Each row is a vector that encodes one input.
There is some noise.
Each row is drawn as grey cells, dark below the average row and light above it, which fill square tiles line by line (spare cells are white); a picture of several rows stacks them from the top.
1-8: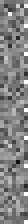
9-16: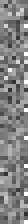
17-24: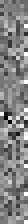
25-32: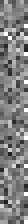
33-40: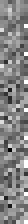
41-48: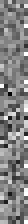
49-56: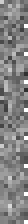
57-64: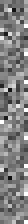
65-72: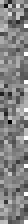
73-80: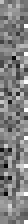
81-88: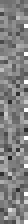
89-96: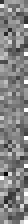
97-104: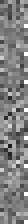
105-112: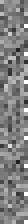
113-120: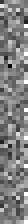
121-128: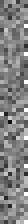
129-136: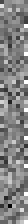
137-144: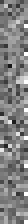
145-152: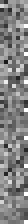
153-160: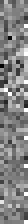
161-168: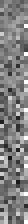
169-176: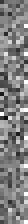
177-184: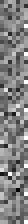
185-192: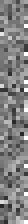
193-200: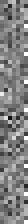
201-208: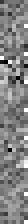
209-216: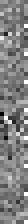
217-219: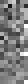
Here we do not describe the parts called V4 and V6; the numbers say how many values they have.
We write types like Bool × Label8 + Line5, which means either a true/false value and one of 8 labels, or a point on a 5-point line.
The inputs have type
Bool × Label11 + (Line11 + V4) × V6.
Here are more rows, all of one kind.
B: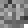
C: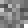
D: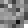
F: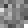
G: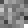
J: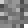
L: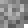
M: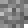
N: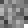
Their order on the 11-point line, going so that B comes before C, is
L, D, G, M, F, N, B, C, J.
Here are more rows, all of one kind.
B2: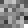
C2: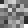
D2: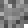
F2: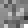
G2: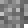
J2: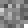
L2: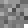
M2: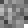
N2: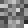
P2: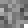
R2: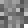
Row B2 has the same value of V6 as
J2, M2 and P2.
